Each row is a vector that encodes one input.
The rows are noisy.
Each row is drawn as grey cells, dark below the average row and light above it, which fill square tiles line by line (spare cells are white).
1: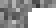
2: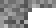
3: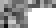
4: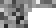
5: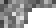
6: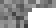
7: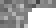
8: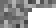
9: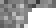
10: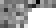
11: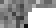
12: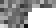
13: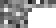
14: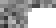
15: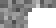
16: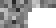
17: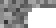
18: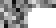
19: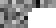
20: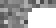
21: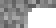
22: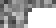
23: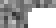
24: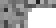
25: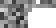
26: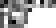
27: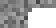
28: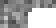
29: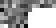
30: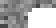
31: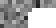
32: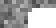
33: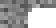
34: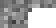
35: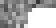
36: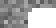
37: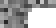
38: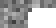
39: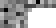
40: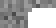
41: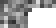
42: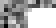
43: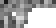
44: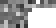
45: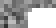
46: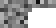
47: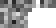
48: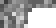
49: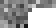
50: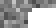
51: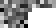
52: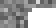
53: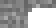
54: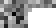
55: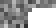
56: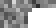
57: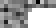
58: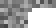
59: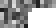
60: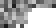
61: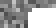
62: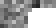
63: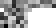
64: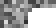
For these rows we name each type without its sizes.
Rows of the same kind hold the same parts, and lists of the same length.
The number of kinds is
2.
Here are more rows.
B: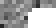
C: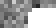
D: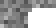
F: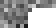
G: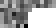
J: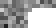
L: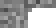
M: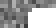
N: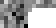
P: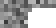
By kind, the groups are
B, F, P
C, D, G, J, L, M, N

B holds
a true/false value.
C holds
a node of a tree and a true/false value.
